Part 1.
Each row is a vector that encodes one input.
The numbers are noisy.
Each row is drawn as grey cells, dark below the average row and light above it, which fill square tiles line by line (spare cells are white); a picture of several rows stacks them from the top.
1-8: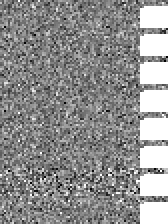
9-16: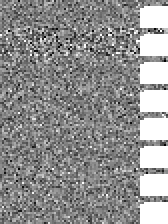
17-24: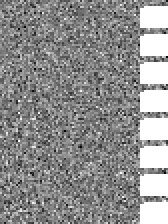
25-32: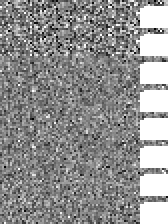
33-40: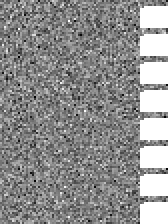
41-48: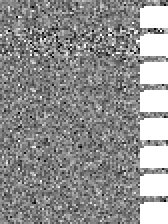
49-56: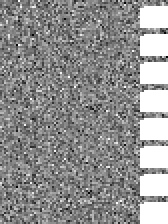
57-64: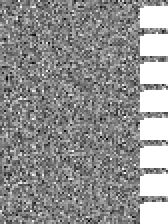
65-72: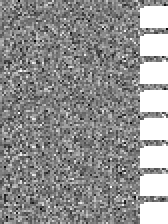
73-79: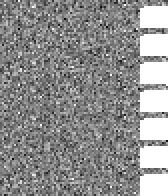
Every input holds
a list of up to two points on a 10-point line.
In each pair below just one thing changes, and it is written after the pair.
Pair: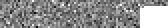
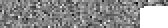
the place on the 10-point line in item 1 of the list
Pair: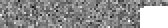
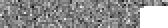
the place on the 10-point line in item 2 of the list
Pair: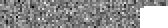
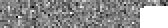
the place on the 10-point line in item 1 of the list
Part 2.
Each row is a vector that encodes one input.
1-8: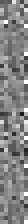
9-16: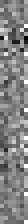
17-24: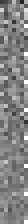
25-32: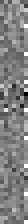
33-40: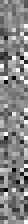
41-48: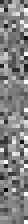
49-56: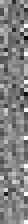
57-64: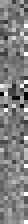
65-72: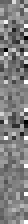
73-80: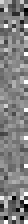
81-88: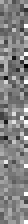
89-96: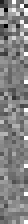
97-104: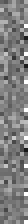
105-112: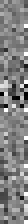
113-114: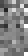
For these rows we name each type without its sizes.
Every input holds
a list of points on a line.
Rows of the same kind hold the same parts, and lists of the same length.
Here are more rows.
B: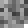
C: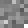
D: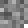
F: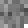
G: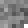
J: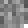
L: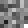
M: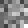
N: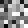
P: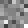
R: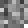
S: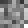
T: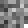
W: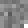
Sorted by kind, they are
B, C, G, J, P
D, F, M, N, R, S, W
L, T

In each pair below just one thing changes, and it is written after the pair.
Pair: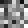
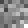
the place on the line in item 1 of the list
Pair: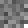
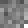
the place on the line in item 2 of the list
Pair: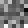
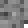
the place on the line in item 2 of the list
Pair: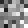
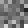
the place on the line in item 1 of the list
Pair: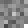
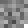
the place on the line in item 2 of the list
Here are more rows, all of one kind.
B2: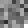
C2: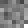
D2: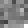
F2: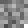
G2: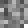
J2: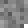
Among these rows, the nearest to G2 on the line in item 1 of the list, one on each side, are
C2 and J2.
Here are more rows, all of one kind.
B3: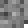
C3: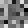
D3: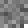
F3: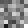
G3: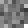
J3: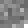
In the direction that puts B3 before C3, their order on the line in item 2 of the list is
B3, G3, F3, D3, C3, J3.
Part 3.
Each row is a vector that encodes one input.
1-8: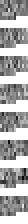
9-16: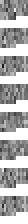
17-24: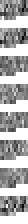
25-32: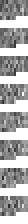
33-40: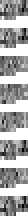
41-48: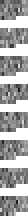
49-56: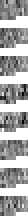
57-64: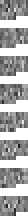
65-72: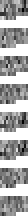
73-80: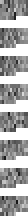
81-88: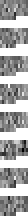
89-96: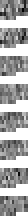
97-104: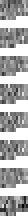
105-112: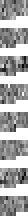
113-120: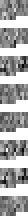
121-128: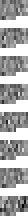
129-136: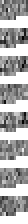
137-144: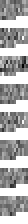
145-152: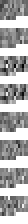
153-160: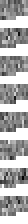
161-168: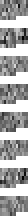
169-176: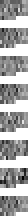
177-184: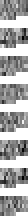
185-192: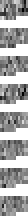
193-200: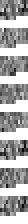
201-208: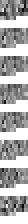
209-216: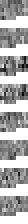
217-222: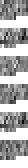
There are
4 kinds of row.
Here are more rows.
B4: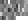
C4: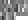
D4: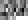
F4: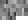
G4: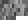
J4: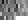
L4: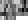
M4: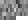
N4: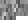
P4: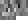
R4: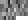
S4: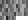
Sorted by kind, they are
B4, C4, J4
D4
F4, G4, M4, N4, P4, R4, S4
L4

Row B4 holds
a node of a 15-node tree.
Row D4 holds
a fixed value.
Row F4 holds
a point on a 6-point circle and a node of a 15-node tree.
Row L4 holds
a point on a 6-point circle.
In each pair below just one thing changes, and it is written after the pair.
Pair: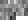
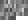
the place on the 6-point circle
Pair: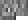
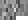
the place on the 6-point circle
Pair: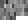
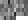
the node of the tree
